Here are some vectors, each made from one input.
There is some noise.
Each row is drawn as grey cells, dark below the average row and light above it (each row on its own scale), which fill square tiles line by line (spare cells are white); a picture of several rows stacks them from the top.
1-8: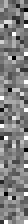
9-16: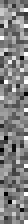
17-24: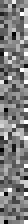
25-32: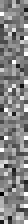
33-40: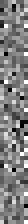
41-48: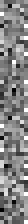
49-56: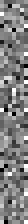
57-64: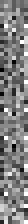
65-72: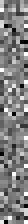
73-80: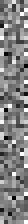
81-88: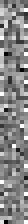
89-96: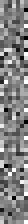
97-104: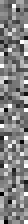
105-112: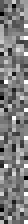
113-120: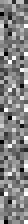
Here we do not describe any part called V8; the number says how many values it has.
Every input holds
a point on a 4-point line, together with either a point on a 5-point line, or a value of V8.
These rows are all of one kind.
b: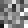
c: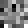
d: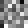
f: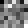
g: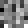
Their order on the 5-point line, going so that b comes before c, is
f, d, b, c, g.
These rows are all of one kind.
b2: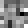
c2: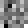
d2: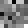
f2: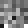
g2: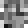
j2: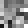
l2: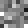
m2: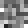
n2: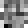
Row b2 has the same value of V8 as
g2, j2 and n2.
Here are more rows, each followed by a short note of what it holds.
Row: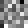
a point on a 4-point line and a point on a 5-point line
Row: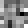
a point on a 4-point line and a value of V8
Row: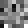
a point on a 4-point line and a point on a 5-point line
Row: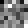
a point on a 4-point line and a point on a 5-point line
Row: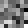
a point on a 4-point line and a value of V8
